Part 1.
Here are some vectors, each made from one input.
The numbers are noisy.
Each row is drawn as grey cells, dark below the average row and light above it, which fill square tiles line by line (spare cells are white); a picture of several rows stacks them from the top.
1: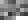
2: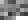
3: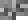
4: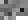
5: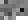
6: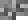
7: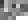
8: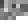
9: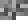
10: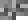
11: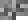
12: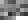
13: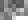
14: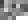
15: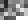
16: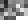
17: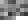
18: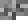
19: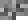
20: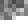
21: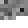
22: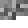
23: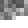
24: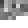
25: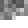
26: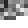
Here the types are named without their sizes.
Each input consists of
a label.
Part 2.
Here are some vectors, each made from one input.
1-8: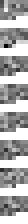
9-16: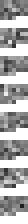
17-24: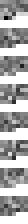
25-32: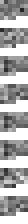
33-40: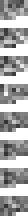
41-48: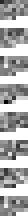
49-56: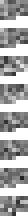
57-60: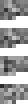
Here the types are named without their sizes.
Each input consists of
a label.
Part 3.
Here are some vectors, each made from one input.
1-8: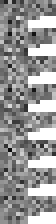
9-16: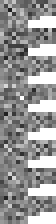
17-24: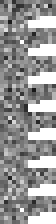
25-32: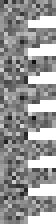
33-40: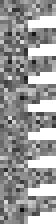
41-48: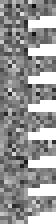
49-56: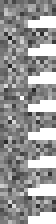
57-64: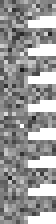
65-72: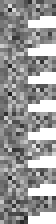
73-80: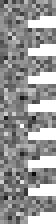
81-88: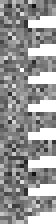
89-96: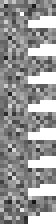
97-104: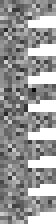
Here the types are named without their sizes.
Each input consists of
a point on a line.
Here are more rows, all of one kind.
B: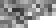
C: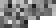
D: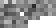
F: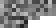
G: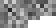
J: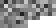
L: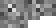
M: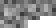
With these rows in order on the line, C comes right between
D and F.
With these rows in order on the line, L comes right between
G and M.
